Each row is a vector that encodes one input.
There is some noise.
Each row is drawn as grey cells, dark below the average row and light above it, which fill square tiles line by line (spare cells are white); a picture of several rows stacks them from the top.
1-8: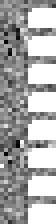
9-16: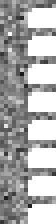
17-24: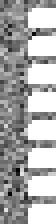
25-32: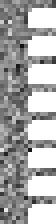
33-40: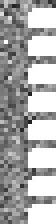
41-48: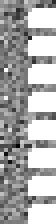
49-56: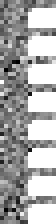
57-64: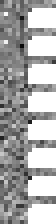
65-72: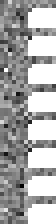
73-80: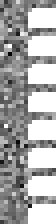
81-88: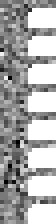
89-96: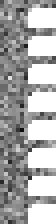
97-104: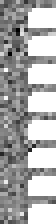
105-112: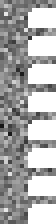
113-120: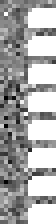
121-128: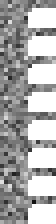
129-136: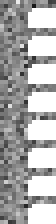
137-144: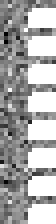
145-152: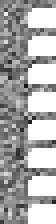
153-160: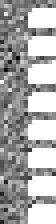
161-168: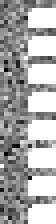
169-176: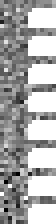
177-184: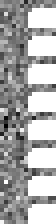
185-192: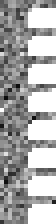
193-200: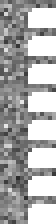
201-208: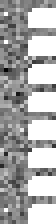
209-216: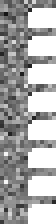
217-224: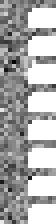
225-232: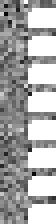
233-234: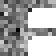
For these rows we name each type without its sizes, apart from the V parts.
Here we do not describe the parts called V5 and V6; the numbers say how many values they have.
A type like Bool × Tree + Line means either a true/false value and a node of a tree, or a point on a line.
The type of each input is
(Line + Tree) × (Tree + Unit) × V6 + V5 × V5.
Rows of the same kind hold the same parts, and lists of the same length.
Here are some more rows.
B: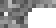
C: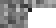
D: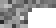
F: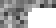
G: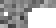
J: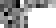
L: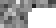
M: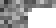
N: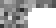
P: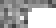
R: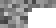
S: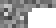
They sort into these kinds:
B, C
D, P, S
F, N
G, L, M, R
J

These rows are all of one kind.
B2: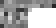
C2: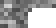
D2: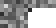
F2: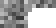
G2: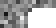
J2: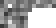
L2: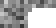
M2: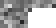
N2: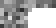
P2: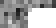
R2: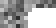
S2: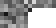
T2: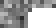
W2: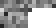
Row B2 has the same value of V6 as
G2, N2 and W2.
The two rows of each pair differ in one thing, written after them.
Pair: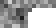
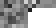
the place on the line
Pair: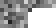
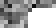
the value of V6
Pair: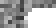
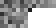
the place on the line
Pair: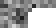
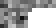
the value of V6
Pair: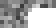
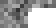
the value of V6
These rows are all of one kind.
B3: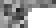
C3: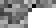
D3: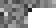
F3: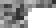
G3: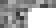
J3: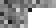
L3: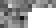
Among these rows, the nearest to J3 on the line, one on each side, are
C3 and D3.
